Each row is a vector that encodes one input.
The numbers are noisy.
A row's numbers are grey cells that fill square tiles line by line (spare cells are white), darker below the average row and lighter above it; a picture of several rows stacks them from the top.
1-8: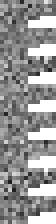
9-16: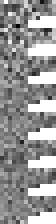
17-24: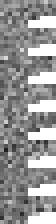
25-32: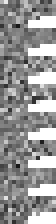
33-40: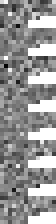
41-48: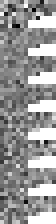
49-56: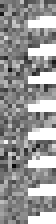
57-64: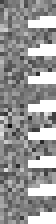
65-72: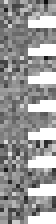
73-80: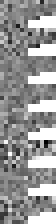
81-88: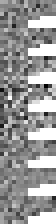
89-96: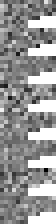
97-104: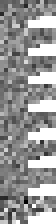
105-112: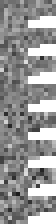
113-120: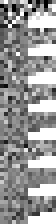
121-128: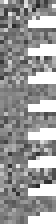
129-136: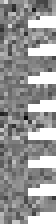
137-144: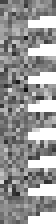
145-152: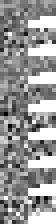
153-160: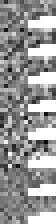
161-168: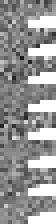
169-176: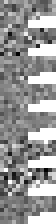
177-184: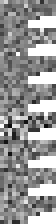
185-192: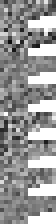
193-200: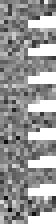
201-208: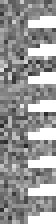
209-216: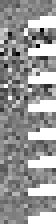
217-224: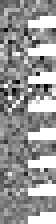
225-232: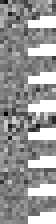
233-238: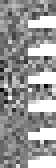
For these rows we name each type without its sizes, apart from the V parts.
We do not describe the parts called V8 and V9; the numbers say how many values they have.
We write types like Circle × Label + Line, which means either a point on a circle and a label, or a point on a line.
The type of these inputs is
Bool × Bool × Bool × Bool × V8 × V9 + List(Line).
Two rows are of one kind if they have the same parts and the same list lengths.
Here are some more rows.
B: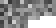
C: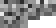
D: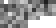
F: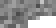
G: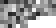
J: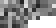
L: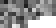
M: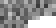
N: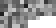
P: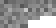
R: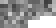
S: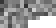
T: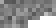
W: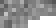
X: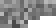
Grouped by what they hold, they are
B, D, L, N, P, R, S, T, W
C, G
F, J, M
X

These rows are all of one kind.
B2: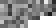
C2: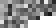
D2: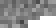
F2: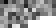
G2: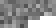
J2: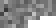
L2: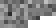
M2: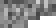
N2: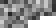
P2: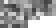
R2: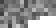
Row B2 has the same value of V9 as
F2, N2 and P2.
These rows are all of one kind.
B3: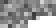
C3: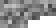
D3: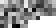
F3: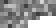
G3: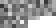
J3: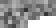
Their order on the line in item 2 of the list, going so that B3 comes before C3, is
B3, C3, J3, F3, D3, G3.
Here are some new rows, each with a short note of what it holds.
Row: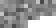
the empty list
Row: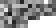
a list of one item
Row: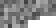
four true/false values, a value of V8 and a value of V9
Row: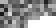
four true/false values, a value of V8 and a value of V9
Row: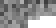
four true/false values, a value of V8 and a value of V9
